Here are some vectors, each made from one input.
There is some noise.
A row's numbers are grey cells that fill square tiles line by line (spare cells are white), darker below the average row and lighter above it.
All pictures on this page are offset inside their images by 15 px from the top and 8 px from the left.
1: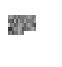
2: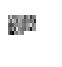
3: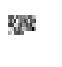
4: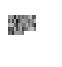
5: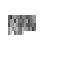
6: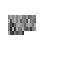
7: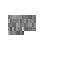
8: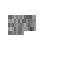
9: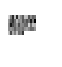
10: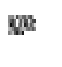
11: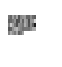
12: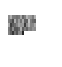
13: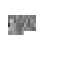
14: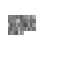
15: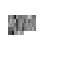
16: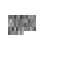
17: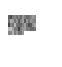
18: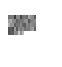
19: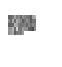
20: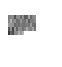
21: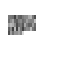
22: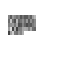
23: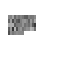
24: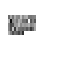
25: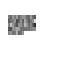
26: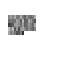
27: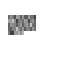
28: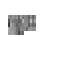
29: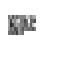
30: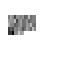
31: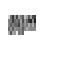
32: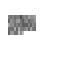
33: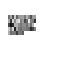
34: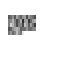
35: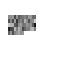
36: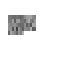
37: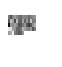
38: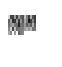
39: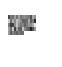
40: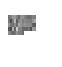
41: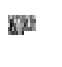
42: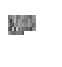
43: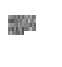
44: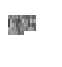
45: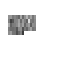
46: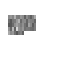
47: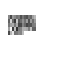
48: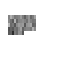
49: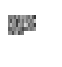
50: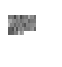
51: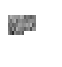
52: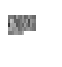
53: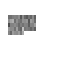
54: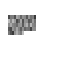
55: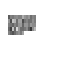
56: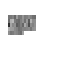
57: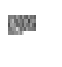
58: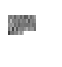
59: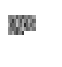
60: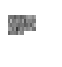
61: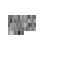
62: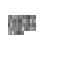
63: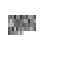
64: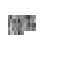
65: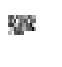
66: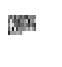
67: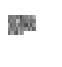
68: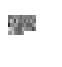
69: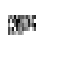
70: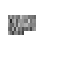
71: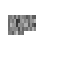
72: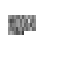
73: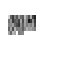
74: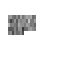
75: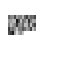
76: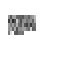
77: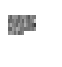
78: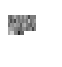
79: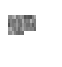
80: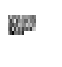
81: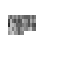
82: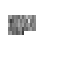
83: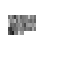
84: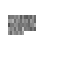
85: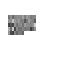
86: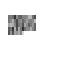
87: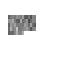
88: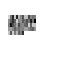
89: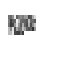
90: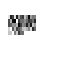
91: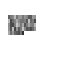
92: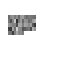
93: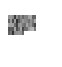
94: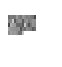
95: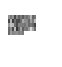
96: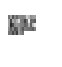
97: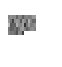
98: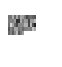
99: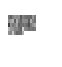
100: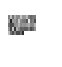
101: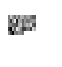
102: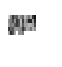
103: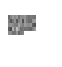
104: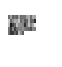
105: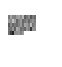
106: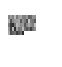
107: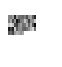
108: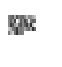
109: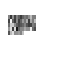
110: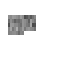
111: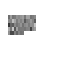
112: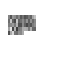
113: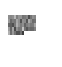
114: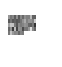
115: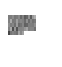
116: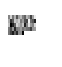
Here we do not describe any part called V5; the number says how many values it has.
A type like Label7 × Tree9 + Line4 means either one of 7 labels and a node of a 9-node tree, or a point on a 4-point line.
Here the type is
List2(Bool × V5).
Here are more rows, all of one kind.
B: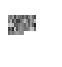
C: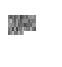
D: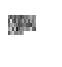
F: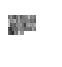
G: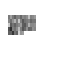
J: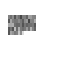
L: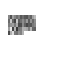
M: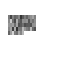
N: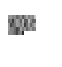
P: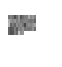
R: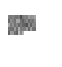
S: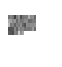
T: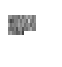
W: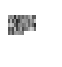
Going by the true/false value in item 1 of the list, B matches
N, T and W.
